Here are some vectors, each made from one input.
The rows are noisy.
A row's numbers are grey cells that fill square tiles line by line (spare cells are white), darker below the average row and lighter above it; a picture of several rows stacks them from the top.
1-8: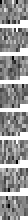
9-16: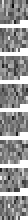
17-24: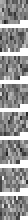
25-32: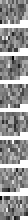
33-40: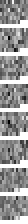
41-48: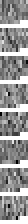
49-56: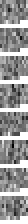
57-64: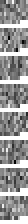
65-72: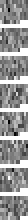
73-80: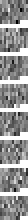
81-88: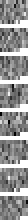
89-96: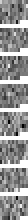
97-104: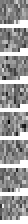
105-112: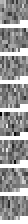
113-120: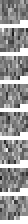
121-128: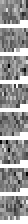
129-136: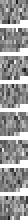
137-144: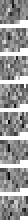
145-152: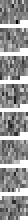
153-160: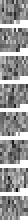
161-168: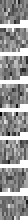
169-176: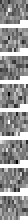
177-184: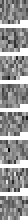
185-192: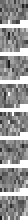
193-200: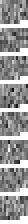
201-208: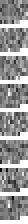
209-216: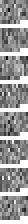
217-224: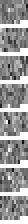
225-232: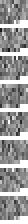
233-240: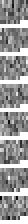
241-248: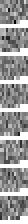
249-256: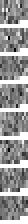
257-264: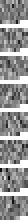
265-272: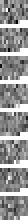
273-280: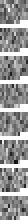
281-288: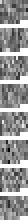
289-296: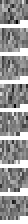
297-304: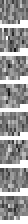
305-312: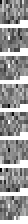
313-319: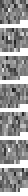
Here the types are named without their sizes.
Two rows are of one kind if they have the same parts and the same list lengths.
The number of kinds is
2.
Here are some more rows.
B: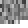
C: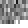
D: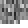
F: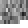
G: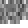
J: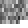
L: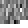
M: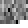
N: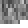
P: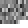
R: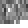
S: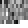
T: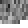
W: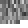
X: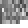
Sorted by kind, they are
B, C, D, G, J, N, R, T, W, X
F, L, M, P, S

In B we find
a node of a tree and four true/false values.
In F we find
a point on a line and a node of a tree.
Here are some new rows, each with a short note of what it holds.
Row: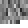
a node of a tree and four true/false values
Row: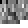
a point on a line and a node of a tree
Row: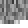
a node of a tree and four true/false values
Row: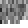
a node of a tree and four true/false values
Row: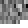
a node of a tree and four true/false values
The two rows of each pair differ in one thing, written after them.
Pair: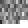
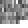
the node of the tree
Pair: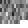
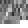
one of the four true/false values
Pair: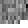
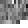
one of the four true/false values
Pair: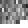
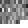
one of the four true/false values
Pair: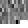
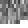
the node of the tree
